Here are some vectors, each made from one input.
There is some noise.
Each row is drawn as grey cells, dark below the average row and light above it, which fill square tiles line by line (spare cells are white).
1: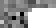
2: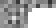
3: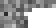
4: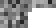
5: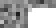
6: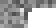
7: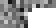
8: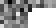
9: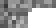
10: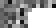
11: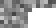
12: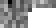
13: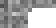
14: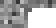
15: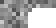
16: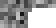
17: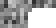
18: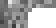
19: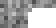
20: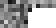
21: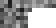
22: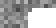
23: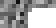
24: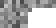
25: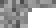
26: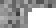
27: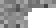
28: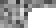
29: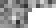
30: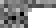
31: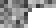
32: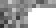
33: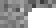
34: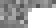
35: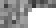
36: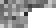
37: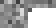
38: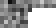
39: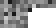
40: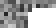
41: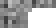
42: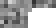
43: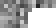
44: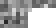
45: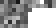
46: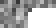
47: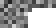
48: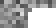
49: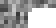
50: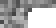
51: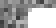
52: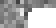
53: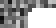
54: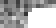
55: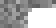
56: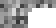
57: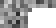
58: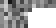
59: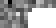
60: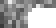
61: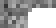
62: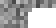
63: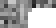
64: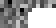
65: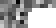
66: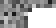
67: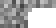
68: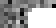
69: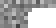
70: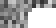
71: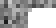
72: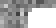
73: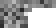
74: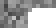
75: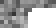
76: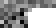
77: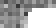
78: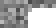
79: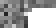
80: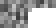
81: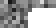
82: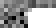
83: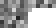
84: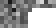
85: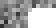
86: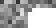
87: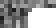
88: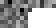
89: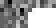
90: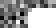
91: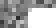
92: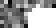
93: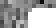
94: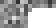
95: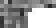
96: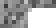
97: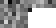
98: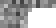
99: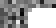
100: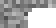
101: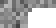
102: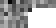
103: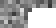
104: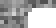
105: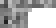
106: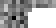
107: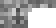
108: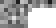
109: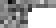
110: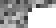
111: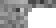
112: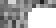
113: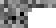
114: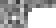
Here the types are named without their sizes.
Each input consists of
a point on a line, together with either a node of a tree, or three true/false values.
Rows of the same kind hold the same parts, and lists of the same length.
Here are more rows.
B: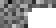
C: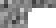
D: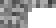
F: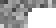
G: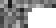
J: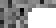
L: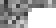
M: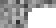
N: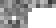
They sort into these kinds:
B, G, J
C, D, F, L, M, N

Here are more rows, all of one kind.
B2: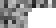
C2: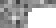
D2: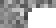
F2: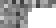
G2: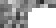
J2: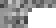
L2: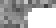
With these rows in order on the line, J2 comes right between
B2 and L2.
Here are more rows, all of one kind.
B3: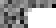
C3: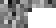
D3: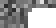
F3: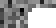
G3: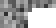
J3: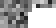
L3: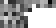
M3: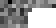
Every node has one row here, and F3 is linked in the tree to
B3 and C3.
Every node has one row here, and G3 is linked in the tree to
L3.
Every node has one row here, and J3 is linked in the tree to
B3.
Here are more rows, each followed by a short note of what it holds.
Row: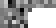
a point on a line and a node of a tree
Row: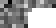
a point on a line and a node of a tree
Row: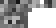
a point on a line and a node of a tree
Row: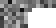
a point on a line and a node of a tree
